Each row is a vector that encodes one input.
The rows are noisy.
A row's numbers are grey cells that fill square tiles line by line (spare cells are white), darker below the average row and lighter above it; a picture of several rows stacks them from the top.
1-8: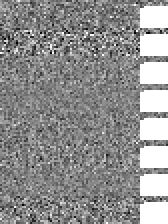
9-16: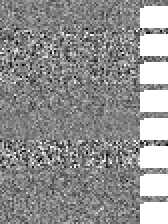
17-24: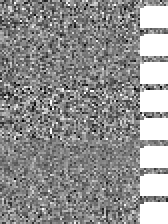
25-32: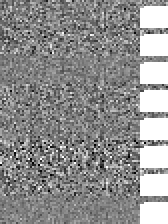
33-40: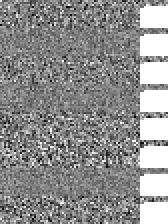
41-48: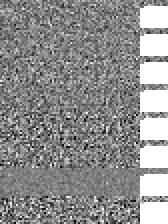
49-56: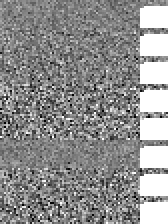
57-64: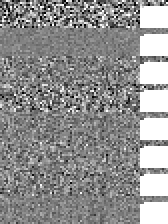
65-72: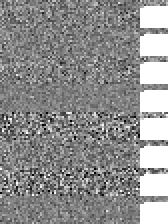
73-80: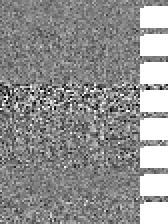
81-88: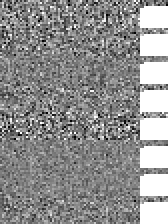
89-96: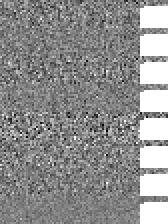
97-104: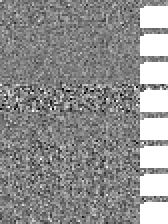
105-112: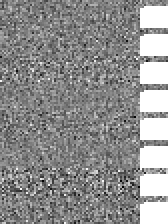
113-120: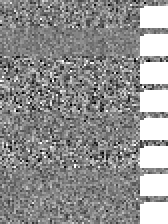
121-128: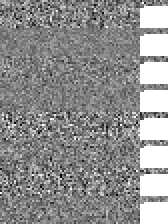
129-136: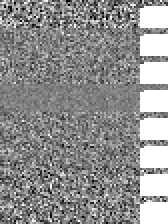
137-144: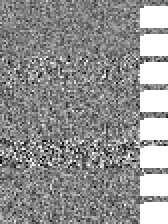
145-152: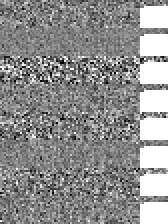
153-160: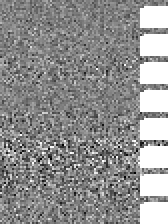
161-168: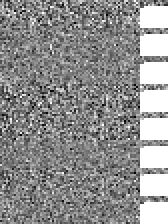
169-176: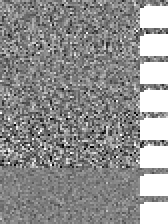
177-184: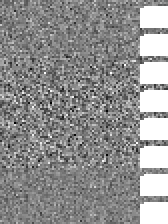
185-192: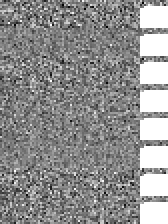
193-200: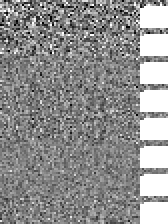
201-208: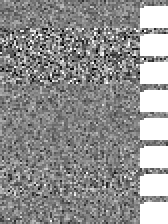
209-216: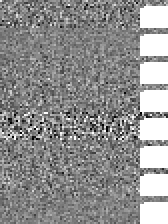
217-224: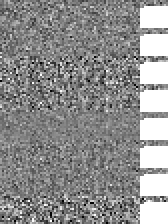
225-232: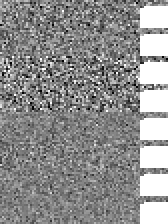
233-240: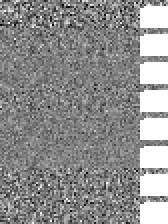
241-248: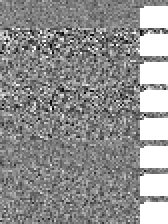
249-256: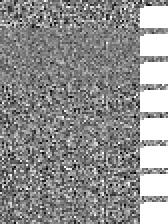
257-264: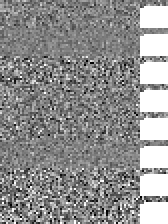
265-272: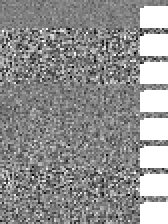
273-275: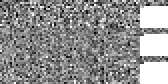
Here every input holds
either a point on a 5-point line, or a point on a 6-point line, or a list of up to three points on a 10-point circle.
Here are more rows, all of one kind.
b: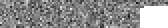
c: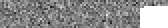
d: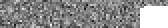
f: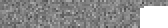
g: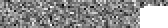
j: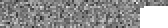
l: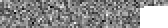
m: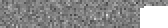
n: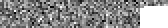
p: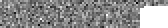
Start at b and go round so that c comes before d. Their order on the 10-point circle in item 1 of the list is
b, c, p, m, j, g, l, f, n, d.
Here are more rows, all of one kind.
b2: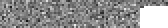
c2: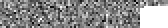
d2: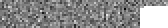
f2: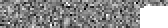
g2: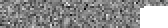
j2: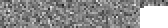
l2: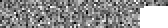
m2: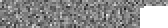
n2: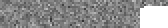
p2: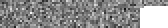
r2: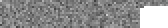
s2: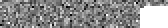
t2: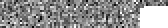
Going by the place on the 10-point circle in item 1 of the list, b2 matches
f2, g2 and l2.
